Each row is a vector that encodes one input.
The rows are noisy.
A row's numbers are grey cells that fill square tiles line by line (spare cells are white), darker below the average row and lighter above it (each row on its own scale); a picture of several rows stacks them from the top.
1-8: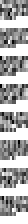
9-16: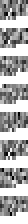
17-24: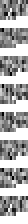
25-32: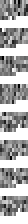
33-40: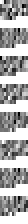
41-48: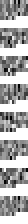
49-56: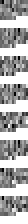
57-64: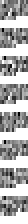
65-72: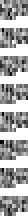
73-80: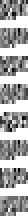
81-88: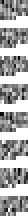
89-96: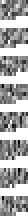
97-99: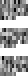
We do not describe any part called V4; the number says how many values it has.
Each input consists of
three true/false values and a value of V4, together with either a point on a 6-point circle, or a fixed value.
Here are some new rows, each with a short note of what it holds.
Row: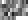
a point on a 6-point circle, three true/false values and a value of V4
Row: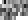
a point on a 6-point circle, three true/false values and a value of V4
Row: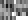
a point on a 6-point circle, three true/false values and a value of V4
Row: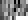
three true/false values and a value of V4
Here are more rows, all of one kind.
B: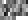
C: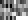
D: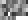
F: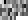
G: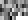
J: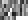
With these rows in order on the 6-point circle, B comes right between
G and J.
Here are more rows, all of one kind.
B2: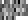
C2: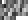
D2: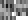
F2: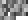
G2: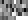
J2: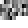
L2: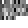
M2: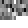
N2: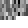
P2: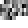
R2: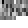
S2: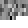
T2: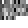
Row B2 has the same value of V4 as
L2, N2 and T2.
